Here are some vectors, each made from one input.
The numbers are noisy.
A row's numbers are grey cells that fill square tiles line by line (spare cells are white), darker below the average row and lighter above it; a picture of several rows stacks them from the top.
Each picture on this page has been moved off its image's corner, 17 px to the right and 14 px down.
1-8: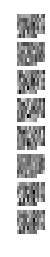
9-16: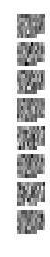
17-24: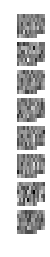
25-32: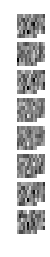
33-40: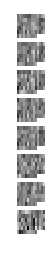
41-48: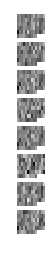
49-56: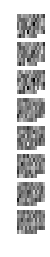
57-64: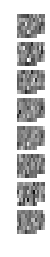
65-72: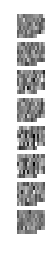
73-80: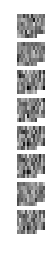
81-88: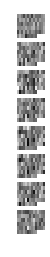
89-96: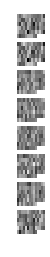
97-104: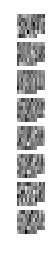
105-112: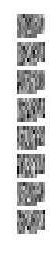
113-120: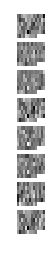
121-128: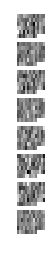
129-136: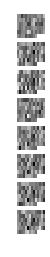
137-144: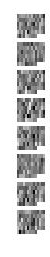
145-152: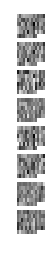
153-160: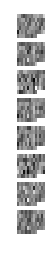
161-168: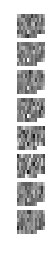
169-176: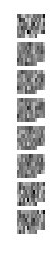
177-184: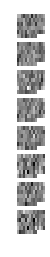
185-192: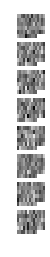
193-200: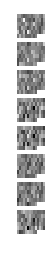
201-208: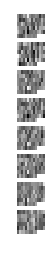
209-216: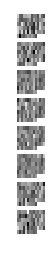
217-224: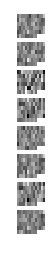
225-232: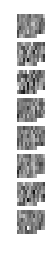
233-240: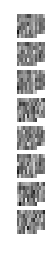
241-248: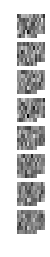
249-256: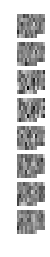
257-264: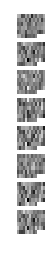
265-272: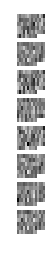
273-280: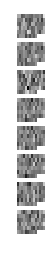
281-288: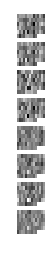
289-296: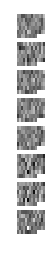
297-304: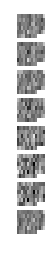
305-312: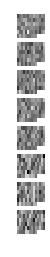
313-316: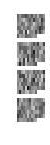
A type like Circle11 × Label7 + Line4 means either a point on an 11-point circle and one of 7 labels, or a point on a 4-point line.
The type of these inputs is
Bool × Circle11 + (Circle6 + Unit) × (Tree8 + Unit).
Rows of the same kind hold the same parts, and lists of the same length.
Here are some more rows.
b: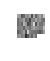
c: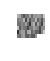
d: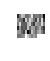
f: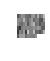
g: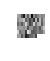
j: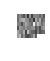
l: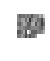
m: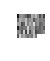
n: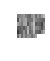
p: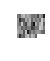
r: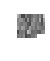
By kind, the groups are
b
c, f, l, n, r
d, p
g, j
m

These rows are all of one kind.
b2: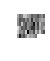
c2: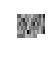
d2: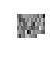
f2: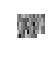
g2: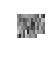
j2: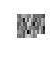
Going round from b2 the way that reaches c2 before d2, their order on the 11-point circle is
b2, c2, j2, f2, g2, d2.
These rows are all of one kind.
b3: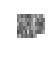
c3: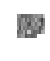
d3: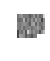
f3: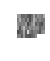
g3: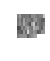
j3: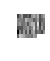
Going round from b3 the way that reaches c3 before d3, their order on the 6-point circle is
b3, f3, j3, c3, d3, g3.
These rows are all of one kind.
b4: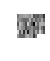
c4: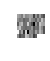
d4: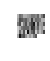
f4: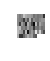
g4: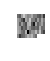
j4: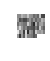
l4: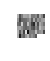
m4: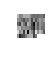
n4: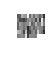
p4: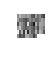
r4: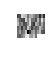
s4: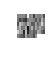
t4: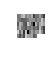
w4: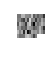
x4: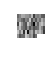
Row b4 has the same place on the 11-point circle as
c4, p4, t4 and x4.
